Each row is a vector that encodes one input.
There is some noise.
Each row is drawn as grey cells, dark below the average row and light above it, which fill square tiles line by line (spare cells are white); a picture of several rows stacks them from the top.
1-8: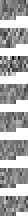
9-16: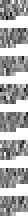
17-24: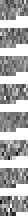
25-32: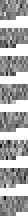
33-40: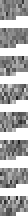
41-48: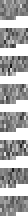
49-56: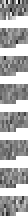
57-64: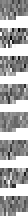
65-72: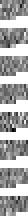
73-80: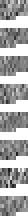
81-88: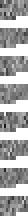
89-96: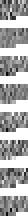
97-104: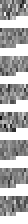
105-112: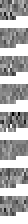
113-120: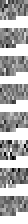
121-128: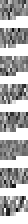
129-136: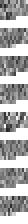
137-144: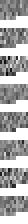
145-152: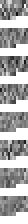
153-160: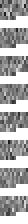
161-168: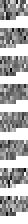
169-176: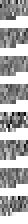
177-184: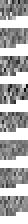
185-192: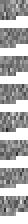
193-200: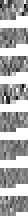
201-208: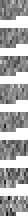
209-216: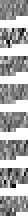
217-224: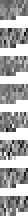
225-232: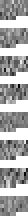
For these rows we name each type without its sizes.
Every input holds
either a point on a circle and three true/false values, or a list of points on a line.
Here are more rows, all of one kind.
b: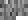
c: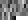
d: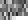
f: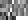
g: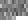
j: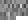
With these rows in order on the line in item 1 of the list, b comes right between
c and f.
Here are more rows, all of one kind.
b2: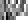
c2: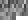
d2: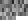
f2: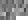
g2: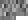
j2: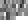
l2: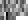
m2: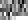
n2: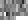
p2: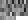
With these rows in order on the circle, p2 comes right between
g2 and m2.
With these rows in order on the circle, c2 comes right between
m2 and n2.
